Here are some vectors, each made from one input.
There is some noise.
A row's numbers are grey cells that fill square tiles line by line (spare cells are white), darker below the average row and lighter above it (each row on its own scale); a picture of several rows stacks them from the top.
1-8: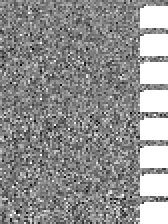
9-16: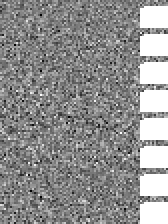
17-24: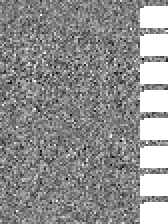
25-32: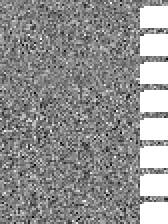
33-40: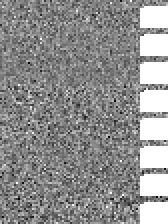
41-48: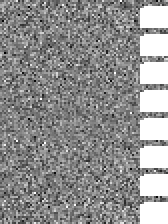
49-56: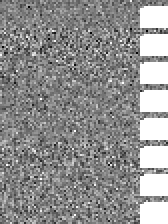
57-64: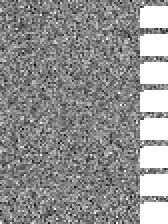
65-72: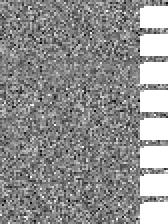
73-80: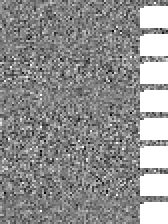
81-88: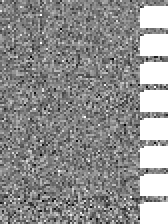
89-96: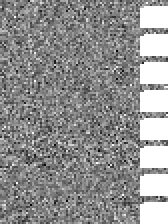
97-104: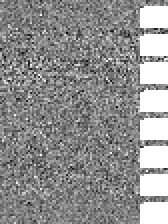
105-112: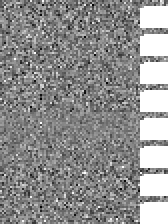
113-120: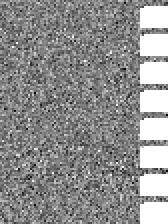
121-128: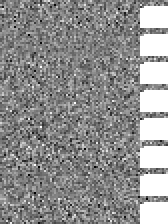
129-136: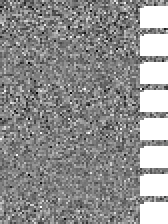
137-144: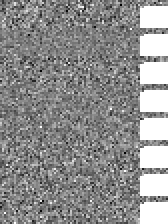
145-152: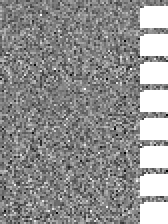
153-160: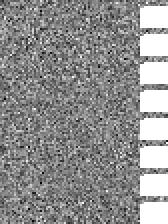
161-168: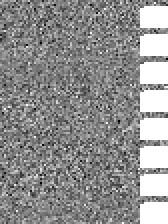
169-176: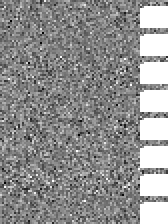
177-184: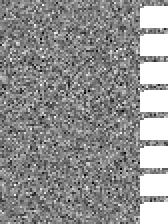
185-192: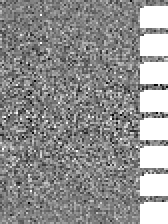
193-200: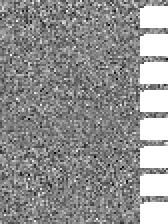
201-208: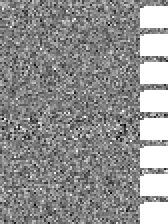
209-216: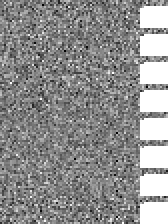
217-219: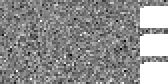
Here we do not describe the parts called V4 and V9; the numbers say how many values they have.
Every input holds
a value of V9, together with either a point on an 11-point circle and a value of V4, or a point on a 13-point line.
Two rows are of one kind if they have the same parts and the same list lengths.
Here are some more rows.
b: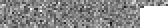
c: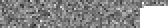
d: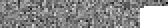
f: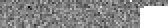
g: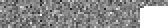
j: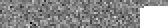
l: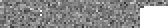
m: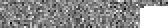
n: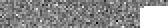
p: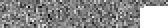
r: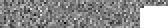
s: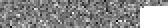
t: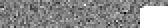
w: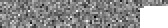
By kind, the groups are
b, d, g, l, m, r, t
c, f, j, n, p, s, w

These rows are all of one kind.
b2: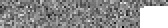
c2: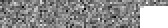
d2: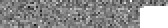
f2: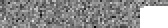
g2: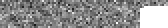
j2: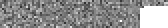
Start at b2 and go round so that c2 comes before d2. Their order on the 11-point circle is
b2, f2, c2, j2, g2, d2.
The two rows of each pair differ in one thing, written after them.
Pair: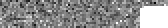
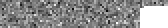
the value of V4
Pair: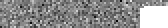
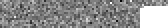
the place on the 11-point circle
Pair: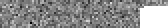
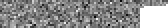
the place on the 11-point circle
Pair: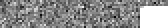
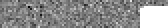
the value of V9
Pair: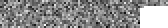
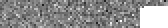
the value of V9
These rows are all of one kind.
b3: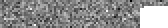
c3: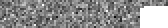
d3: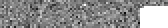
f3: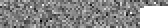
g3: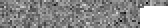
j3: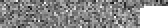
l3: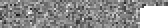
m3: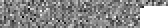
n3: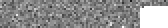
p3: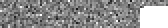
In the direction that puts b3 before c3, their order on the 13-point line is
p3, l3, f3, j3, d3, b3, n3, g3, c3, m3.
